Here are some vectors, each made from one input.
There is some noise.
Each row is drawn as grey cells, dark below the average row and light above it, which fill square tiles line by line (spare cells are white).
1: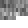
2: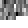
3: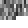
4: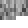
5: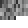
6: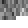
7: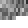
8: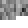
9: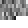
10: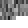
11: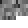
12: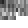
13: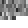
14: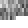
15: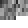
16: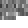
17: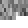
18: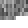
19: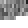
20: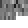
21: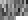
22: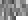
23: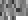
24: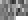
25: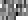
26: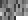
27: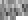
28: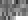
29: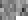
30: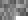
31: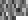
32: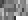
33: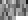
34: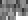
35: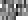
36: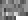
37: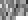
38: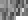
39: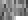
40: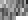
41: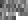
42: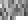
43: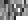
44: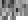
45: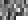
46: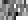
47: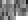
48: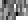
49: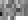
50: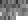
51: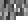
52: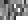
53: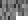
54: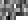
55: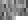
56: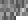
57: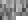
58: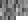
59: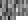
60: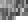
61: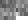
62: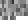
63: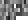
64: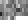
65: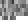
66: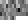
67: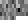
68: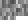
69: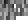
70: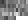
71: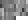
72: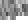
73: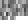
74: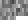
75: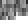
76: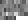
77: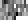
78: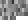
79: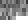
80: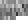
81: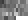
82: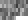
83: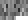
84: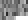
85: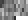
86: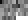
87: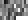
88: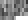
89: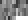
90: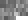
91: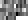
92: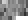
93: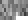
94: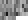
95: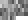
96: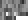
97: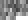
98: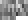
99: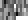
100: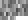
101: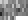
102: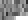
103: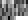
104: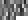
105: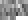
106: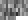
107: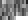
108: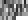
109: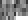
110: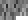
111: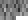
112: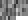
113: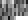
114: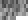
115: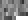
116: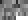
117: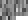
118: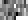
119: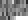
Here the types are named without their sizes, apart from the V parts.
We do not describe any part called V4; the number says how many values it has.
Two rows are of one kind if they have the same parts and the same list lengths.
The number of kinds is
3.
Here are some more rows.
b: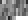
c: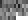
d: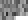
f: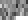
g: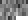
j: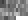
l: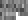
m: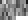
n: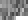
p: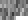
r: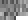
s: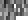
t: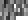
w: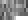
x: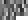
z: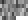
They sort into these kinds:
b, c, d, f, g, m, n, p, r, z
j, l, w
s, t, x

